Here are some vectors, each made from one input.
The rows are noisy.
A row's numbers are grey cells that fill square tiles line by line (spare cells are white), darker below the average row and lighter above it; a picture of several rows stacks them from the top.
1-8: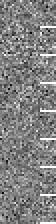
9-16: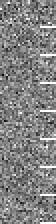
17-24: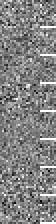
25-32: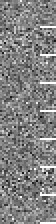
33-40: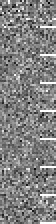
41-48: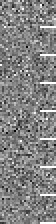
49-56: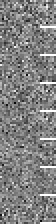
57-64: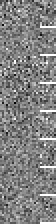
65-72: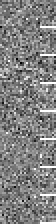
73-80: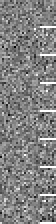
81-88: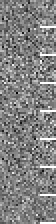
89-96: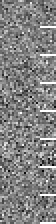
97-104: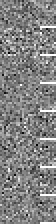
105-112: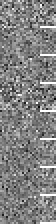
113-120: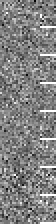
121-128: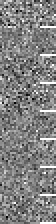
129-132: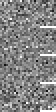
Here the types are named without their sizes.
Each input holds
either a node of a tree, or a list of points on a circle.
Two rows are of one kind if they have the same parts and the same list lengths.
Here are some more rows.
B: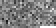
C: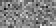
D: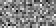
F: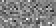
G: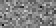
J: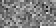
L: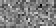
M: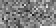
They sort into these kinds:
B, M
C, G
D
F, J, L

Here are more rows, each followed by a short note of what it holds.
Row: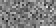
a node of a tree
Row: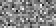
the empty list
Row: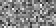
the empty list
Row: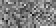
a node of a tree
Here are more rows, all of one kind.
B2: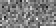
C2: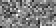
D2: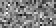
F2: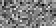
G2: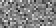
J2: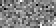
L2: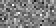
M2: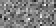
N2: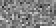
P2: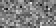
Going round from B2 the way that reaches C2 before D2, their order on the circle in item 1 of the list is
B2, C2, G2, J2, P2, L2, M2, D2, N2, F2.
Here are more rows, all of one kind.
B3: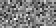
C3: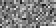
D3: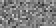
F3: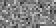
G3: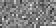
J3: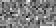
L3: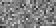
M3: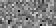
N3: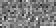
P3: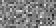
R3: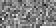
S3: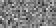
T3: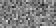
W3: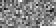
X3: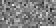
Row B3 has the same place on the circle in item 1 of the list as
D3, M3, S3 and T3.
